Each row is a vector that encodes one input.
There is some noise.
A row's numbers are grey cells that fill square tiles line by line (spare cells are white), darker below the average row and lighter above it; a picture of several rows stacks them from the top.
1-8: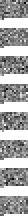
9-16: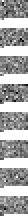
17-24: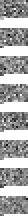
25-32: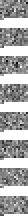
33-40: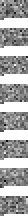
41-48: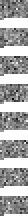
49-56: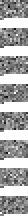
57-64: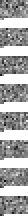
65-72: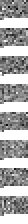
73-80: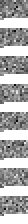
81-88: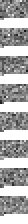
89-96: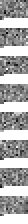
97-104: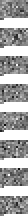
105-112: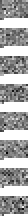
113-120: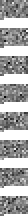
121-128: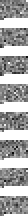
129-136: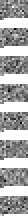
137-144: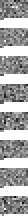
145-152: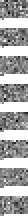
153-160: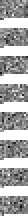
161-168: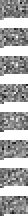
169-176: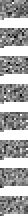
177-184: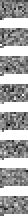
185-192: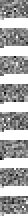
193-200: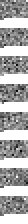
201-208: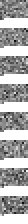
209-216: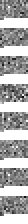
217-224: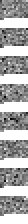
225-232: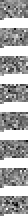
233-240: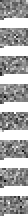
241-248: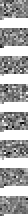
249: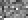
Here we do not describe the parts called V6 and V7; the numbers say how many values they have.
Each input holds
a point on a 3-point line, a point on a 5-point line, a node of a 9-node tree and a value of V7, together with either a point on a 5-point line, or a value of V6.
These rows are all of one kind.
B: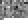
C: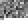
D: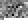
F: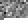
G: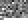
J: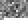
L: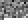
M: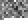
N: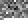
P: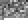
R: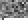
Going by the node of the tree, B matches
F and P.
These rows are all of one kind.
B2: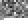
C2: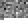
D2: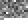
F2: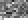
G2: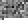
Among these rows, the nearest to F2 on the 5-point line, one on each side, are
C2 and G2.
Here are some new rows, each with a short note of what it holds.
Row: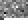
a point on a 3-point line, a point on each of two 5-point lines, a node of a 9-node tree and a value of V7
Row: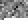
a point on a 3-point line, a point on a 5-point line, a node of a 9-node tree, a value of V6 and a value of V7
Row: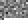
a point on a 3-point line, a point on a 5-point line, a node of a 9-node tree, a value of V6 and a value of V7
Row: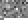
a point on a 3-point line, a point on each of two 5-point lines, a node of a 9-node tree and a value of V7
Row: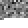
a point on a 3-point line, a point on each of two 5-point lines, a node of a 9-node tree and a value of V7
